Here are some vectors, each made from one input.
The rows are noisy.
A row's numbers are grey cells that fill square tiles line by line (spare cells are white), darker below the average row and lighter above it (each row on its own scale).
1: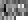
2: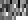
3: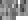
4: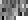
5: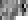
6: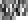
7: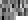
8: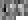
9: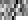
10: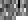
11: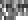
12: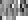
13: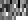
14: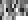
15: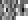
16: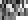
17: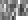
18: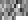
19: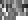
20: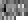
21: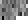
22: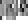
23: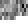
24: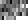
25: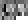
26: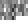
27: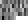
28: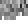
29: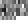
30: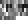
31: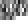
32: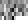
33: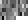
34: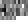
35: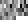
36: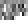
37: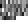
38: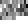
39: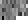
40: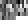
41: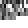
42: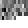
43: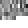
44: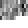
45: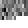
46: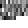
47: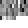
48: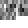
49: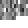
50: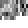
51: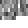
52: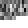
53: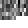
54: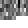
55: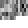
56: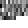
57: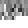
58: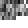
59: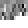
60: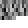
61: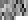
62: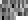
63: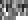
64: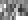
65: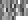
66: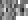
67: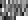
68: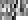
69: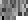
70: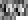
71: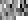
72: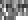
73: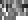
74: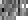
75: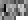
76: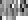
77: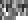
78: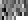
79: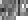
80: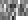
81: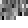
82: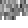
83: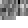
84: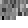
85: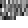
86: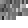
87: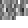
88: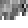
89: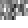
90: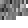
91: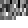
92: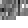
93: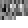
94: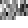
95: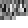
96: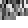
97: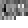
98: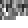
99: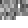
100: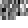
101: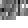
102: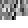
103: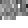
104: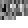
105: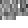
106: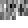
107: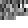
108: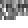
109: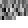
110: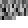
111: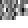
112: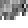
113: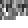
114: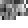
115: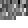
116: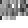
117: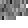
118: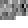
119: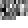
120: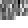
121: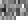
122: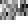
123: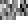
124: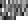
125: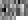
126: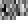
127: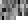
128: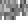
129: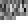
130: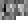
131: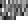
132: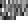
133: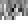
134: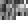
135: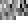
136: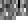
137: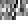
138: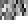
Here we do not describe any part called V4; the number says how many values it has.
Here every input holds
a list of up to three items, each a true/false value and a value of V4.
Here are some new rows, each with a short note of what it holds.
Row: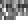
a list of one item
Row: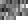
a list of three items
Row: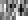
a list of three items
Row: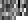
a list of one item
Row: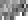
a list of two items
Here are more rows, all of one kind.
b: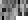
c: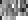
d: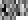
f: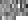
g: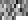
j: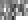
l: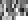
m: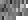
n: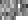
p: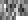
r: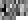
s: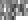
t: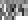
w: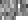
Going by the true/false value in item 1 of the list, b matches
d, m and r.
